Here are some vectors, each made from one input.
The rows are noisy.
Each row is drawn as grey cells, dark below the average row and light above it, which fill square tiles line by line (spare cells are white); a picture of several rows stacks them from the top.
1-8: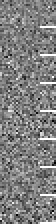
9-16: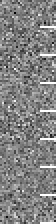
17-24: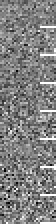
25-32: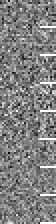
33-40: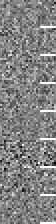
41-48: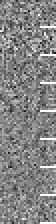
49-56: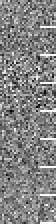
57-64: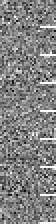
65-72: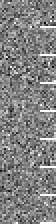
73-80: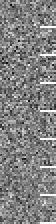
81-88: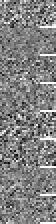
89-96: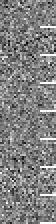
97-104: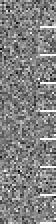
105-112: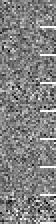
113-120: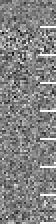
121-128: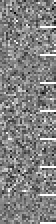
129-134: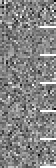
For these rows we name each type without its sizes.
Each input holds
a point on a line, together with either a label, or a node of a tree.
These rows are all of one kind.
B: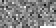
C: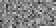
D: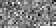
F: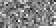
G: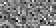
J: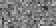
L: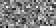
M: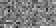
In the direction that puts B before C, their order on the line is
D, F, M, B, C, L, G, J.
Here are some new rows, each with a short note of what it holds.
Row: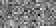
a label and a point on a line
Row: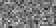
a label and a point on a line
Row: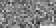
a point on a line and a node of a tree
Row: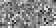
a point on a line and a node of a tree
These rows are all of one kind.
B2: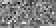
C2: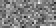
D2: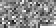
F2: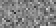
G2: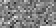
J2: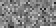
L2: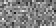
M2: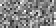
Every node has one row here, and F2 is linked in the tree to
L2.
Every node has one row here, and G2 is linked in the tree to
D2 and J2.
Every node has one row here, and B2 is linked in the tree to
C2, J2 and M2.
